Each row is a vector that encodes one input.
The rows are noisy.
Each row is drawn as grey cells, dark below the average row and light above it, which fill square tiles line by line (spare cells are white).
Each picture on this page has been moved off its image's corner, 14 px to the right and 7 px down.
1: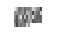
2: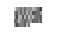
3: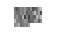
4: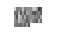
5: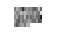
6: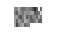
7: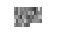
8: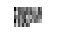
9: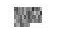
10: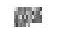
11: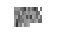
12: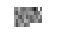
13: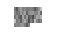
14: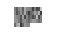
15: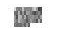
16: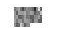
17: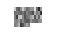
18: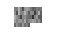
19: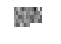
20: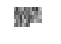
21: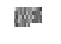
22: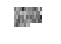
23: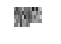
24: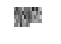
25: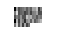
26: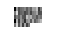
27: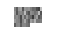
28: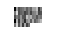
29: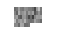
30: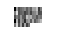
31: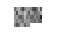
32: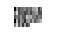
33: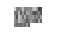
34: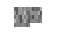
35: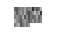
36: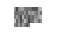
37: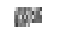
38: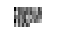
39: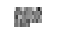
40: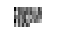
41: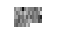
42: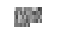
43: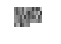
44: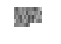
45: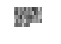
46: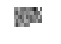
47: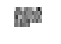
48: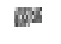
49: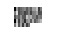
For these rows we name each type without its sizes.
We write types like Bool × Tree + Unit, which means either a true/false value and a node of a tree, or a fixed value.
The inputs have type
List(Line).
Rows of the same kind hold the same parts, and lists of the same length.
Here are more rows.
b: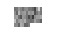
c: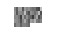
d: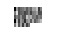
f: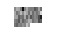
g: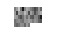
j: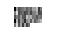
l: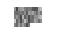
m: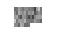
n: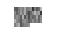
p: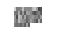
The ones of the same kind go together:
b, c, f, g, l, m, n
d, j
p

